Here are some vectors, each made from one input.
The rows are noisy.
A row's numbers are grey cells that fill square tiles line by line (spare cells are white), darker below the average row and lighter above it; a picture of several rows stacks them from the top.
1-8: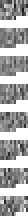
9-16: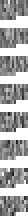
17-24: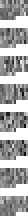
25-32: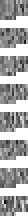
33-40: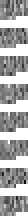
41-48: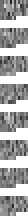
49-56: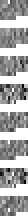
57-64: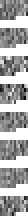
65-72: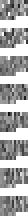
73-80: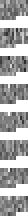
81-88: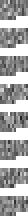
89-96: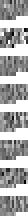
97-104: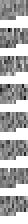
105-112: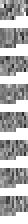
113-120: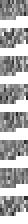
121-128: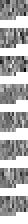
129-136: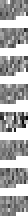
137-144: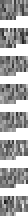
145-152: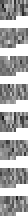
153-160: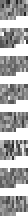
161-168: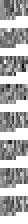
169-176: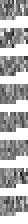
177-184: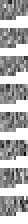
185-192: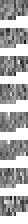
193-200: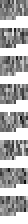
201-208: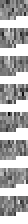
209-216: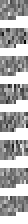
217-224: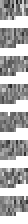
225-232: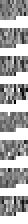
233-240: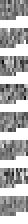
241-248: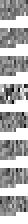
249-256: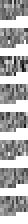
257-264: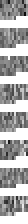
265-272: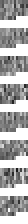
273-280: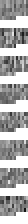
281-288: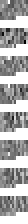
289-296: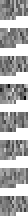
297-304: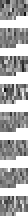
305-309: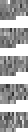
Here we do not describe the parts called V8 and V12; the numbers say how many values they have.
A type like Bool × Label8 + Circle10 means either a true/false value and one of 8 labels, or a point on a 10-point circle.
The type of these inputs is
Bool × V12 + Tree10 × V8.
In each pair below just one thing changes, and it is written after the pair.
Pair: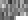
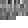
the node of the tree
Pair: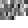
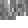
the value of V8
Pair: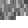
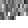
the node of the tree
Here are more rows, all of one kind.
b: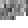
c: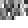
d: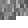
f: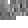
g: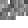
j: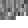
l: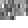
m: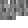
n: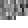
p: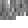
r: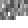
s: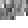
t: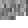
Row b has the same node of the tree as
g, m, n and p.
